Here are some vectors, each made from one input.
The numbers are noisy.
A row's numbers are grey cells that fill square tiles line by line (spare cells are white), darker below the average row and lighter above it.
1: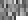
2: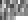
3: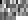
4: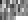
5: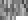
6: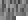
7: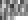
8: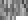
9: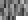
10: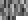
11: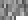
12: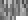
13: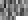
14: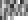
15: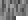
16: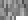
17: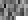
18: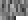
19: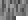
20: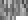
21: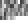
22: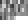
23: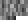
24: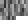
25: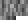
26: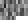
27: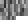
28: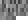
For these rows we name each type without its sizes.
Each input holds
a point on a line.
